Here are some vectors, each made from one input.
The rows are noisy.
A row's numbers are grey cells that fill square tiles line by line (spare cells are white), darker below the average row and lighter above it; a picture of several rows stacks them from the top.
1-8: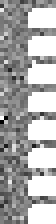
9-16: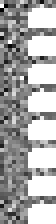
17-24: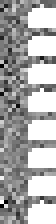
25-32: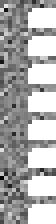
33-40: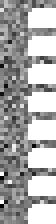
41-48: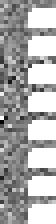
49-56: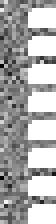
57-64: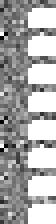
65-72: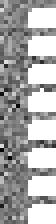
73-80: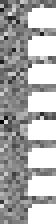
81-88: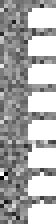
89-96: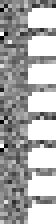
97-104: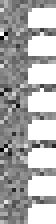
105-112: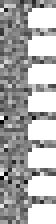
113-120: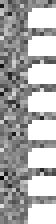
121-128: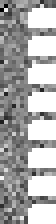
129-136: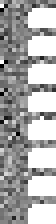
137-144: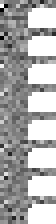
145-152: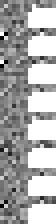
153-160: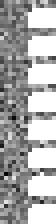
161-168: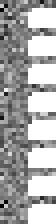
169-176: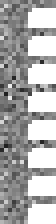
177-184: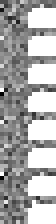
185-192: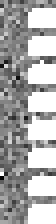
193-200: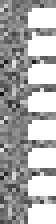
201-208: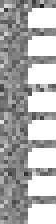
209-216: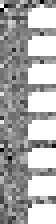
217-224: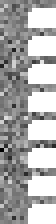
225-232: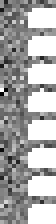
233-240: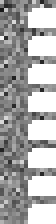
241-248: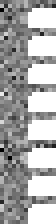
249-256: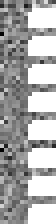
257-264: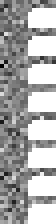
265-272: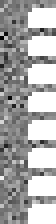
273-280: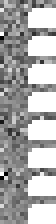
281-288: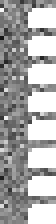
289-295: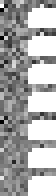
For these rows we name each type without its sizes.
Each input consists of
either a label, or a point on a line.
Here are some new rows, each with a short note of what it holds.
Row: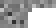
a point on a line
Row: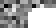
a label
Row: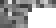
a point on a line
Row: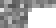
a point on a line
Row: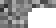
a label
